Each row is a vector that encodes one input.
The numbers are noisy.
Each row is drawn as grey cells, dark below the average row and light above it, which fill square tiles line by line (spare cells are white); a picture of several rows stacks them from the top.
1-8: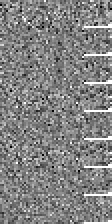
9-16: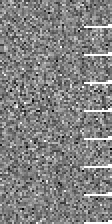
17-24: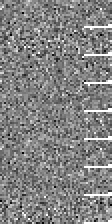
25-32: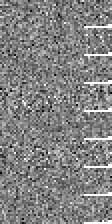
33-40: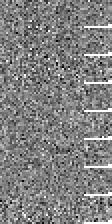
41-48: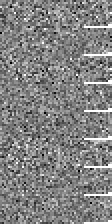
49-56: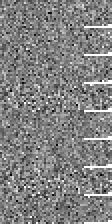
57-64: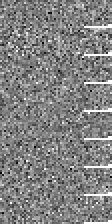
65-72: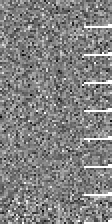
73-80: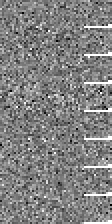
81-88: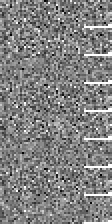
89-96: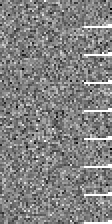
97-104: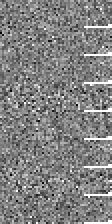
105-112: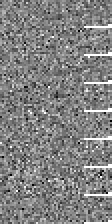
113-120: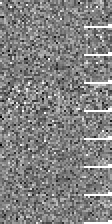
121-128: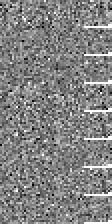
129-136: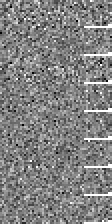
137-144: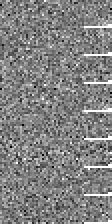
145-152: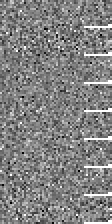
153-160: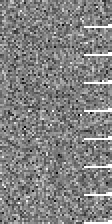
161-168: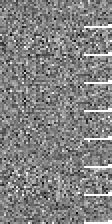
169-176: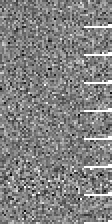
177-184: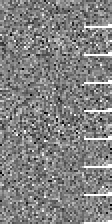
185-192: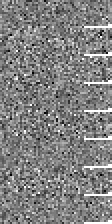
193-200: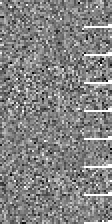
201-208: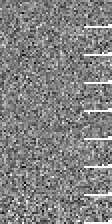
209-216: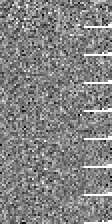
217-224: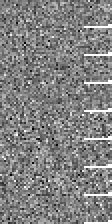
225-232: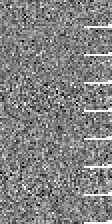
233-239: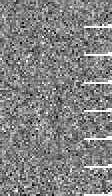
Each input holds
one of 8 labels, together with either a fixed value, or a node of a 16-node tree.
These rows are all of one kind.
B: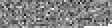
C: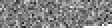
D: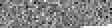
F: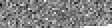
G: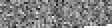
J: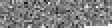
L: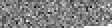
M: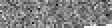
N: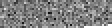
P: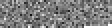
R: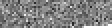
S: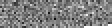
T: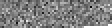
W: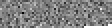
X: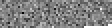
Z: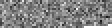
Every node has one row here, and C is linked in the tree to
R.
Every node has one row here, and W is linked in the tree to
N, T and X.
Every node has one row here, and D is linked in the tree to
J, M and P.
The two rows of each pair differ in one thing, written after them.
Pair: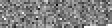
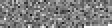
the label
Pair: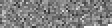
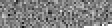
the label
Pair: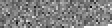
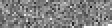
the node of the tree
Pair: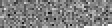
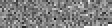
the node of the tree
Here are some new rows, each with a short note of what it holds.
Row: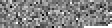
one of 8 labels
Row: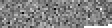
one of 8 labels and a node of a 16-node tree
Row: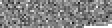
one of 8 labels and a node of a 16-node tree
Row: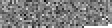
one of 8 labels and a node of a 16-node tree
